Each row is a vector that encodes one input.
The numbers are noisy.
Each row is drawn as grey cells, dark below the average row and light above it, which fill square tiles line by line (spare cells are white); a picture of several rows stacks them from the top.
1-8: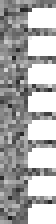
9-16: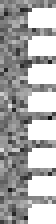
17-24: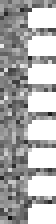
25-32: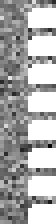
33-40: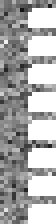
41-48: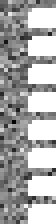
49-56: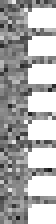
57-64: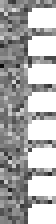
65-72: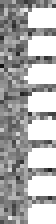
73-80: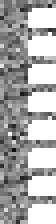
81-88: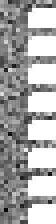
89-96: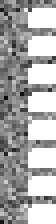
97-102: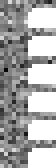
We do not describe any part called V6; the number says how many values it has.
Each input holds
a true/false value and a value of V6, together with either a point on a 5-point circle, or a fixed value.
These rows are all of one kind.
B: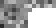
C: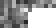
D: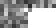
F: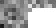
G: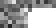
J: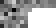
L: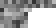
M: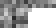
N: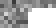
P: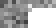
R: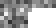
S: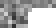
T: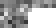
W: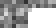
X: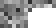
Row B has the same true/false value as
F, G, J and X.
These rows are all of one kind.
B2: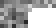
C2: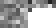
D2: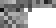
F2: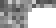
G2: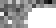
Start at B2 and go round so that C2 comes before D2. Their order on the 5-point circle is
B2, C2, D2, G2, F2.
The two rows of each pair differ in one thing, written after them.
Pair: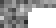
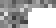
the value of V6
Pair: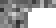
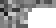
the true/false value
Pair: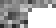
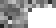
the true/false value
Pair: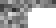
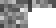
the place on the 5-point circle
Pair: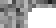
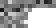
the value of V6
